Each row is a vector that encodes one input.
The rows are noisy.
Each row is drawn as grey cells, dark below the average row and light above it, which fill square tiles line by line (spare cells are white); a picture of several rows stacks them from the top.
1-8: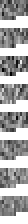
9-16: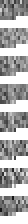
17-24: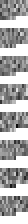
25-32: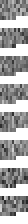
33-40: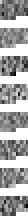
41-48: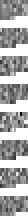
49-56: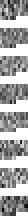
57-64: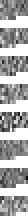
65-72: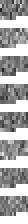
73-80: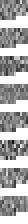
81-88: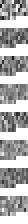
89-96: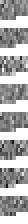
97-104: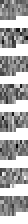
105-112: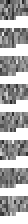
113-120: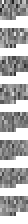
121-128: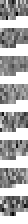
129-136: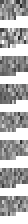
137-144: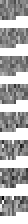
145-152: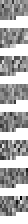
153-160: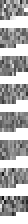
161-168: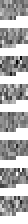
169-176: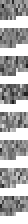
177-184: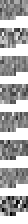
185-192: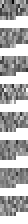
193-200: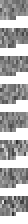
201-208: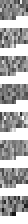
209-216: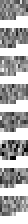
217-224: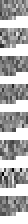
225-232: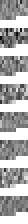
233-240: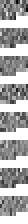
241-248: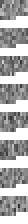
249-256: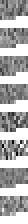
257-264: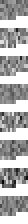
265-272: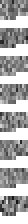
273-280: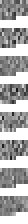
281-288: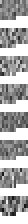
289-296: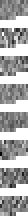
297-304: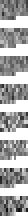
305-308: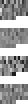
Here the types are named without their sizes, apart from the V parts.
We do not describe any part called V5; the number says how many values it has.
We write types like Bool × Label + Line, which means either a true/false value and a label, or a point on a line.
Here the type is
Bool × (Line + V5) + List(Circle).
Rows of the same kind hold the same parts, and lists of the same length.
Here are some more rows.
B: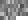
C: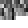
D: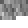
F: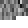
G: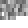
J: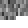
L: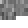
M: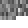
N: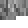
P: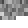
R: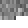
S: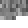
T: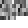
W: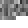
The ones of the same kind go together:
B, C, D, J, S
F, M, R
G, W
L, N
P
T

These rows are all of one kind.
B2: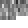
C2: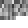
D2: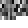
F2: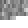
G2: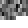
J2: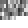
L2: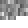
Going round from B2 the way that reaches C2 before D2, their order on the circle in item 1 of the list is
B2, C2, F2, L2, J2, D2, G2.
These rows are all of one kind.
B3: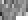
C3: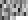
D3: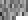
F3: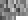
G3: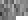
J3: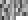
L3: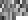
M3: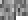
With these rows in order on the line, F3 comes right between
D3 and G3.
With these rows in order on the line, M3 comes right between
B3 and L3.
